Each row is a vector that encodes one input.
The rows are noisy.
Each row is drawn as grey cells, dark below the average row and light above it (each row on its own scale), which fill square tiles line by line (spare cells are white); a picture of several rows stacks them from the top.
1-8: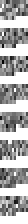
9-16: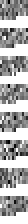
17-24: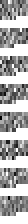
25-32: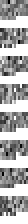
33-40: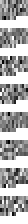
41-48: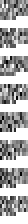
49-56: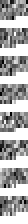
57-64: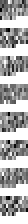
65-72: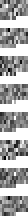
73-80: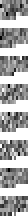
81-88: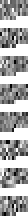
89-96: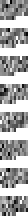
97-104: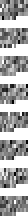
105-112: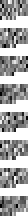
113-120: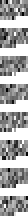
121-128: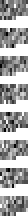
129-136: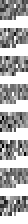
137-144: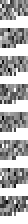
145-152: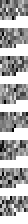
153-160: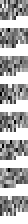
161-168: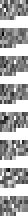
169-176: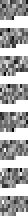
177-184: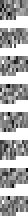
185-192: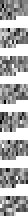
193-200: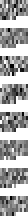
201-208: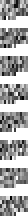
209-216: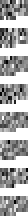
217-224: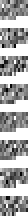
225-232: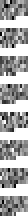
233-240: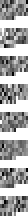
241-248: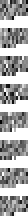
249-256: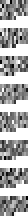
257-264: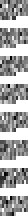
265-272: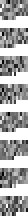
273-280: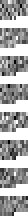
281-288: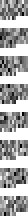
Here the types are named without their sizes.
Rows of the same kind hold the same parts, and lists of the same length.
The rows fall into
3 kinds.
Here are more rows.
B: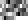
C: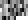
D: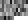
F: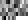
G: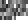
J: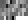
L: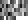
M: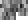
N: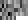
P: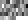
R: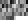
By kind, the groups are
B, C, F, P
D, G, J, L, N, R
M

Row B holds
a label and a true/false value.
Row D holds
a point on a circle.
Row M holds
a fixed value.
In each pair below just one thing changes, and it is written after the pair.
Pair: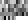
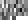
the label
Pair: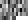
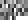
the true/false value
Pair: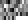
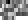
the label
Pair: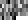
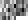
the true/false value
